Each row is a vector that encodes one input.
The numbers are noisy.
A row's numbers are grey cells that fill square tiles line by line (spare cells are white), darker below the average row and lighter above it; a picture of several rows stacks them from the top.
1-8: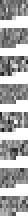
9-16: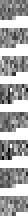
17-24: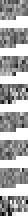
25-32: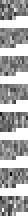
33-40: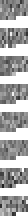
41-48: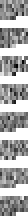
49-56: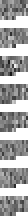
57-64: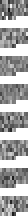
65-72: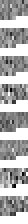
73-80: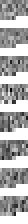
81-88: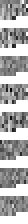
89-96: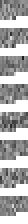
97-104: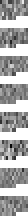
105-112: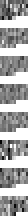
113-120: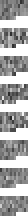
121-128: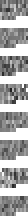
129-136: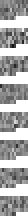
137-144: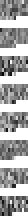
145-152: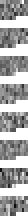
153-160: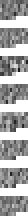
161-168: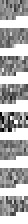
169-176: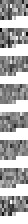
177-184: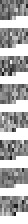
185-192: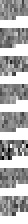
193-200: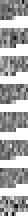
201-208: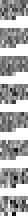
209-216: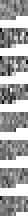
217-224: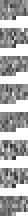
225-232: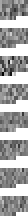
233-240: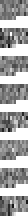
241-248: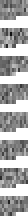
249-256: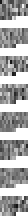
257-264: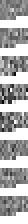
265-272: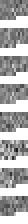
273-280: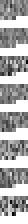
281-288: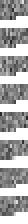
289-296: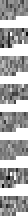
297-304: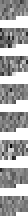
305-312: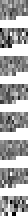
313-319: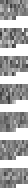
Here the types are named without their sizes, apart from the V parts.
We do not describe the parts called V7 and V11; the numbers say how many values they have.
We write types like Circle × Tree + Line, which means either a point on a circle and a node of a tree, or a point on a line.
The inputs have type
((Bool × Bool × Bool + Unit) × Tree + V11) × Label × V7.
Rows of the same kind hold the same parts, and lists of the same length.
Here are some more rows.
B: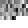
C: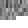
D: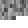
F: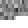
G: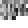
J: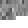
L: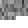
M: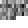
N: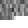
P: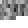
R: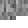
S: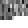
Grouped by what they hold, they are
B, M, P
C
D, F, G, J, L, N, R, S

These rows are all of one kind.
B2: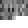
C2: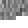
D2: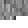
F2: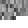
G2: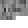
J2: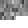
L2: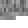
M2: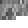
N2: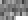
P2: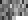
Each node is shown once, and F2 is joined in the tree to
C2.
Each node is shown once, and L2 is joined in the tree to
D2 and G2.
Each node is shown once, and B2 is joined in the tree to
G2 and N2.
